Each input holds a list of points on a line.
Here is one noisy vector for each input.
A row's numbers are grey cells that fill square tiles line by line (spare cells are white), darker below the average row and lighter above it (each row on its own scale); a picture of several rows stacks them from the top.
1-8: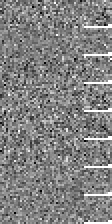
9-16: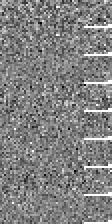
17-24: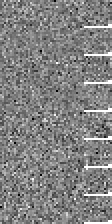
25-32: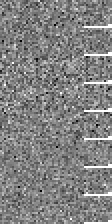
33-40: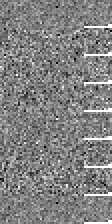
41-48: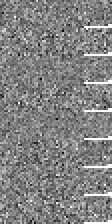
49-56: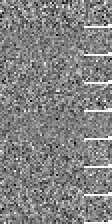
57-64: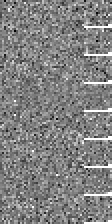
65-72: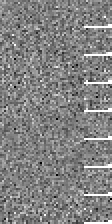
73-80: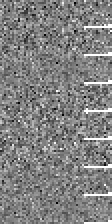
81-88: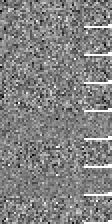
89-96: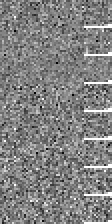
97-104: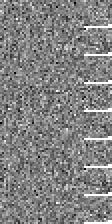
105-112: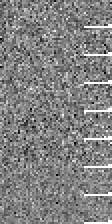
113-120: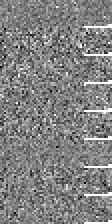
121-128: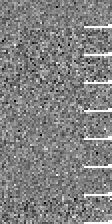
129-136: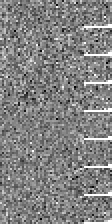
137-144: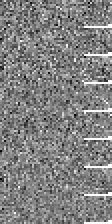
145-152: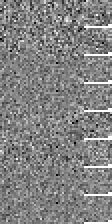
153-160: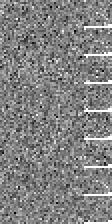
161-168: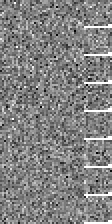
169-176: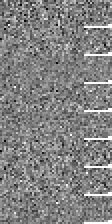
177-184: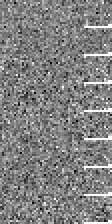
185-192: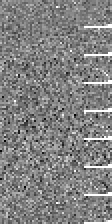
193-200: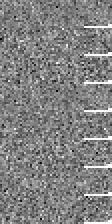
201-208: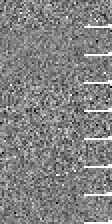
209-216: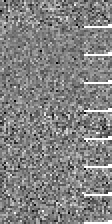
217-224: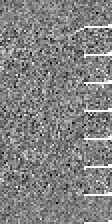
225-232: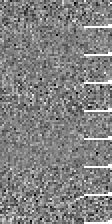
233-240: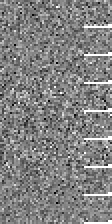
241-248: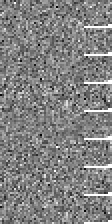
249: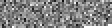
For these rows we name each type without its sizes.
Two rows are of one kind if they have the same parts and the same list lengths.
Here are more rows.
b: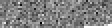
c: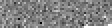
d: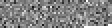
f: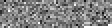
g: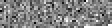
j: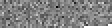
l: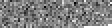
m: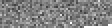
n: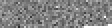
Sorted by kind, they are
b, c, f
d, g, n
j, l
m

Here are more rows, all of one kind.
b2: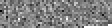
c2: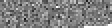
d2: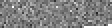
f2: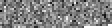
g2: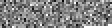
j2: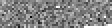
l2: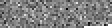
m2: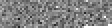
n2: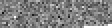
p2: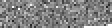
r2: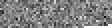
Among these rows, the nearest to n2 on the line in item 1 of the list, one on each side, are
c2 and m2.
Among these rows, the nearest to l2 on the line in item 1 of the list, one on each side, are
d2 and g2.
